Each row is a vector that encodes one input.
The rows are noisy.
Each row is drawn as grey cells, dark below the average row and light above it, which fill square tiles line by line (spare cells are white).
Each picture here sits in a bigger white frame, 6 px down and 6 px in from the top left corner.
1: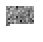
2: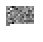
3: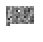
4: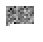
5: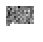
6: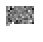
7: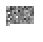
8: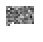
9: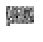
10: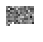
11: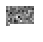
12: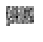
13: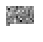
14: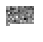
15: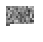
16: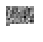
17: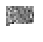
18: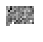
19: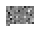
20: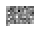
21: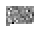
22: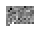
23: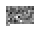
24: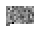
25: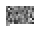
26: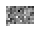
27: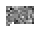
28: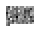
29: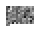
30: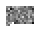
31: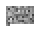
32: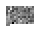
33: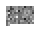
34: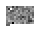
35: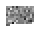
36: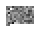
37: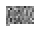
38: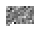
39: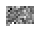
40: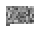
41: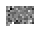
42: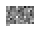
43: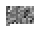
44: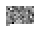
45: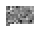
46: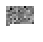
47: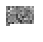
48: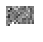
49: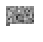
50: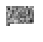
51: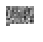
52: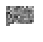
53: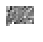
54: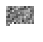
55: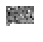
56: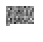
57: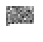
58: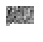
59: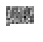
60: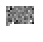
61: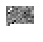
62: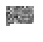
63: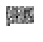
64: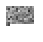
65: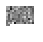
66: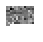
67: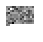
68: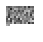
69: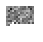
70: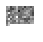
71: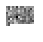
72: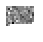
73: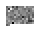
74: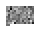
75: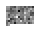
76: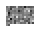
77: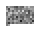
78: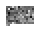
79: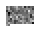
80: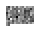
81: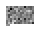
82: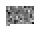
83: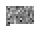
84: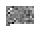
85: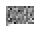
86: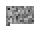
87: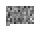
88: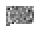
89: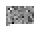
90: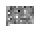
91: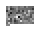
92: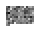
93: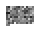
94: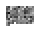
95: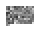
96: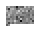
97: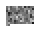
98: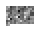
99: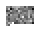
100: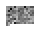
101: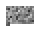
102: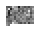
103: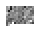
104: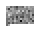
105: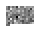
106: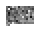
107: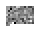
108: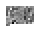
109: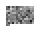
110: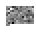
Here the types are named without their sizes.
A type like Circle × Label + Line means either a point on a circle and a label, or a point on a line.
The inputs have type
Bool × Circle × (Line × Line + Unit).
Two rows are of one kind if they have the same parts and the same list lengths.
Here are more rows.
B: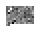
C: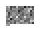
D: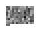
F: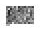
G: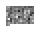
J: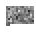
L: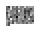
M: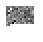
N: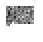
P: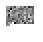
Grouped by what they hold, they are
B, D, L, M
C, F, G, J, N, P

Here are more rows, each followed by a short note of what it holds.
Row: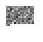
a point on a circle, a point on each of two lines and a true/false value
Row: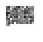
a point on a circle and a true/false value
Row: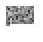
a point on a circle, a point on each of two lines and a true/false value
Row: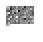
a point on a circle, a point on each of two lines and a true/false value
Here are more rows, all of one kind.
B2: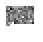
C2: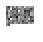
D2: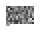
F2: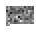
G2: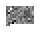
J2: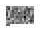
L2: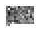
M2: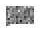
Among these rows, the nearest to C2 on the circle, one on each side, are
B2 and L2.
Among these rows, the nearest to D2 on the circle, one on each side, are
G2 and L2.
